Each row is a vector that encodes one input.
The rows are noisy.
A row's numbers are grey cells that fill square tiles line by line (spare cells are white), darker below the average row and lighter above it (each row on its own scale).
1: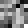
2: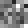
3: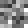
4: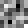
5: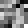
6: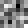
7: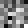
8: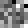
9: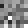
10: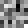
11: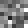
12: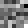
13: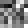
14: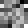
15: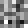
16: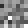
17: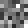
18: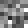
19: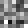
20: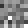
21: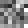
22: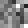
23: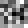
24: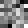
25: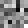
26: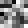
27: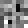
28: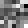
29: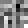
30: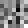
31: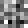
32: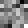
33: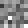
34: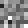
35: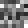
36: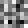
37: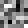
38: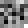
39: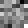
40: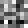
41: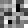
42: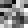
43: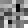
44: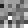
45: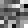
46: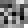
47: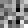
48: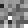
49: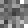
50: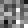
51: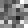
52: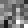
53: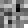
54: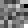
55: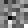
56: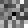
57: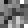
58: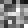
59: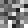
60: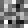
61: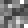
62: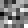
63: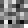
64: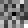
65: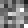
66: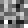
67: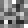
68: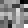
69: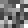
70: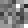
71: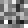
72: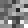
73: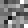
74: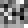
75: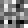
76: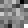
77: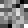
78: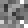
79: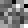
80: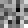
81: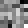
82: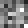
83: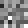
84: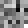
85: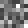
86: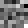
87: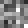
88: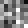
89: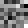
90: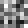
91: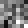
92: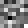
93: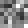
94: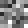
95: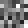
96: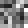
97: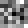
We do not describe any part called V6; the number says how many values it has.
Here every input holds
a true/false value and a value of V6, together with either a fixed value, or a node of a 7-node tree.
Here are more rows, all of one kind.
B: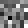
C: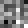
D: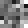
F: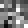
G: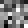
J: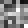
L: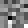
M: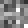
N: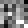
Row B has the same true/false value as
D and L.
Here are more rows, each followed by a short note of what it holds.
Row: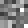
a node of a 7-node tree, a true/false value and a value of V6
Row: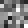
a node of a 7-node tree, a true/false value and a value of V6
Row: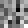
a true/false value and a value of V6
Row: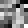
a true/false value and a value of V6
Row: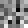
a true/false value and a value of V6
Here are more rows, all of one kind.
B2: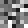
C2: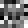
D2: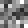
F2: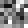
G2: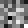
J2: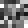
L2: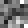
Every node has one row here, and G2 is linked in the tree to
B2.
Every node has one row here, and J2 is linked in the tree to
C2 and F2.
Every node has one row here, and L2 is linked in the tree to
D2 and F2.
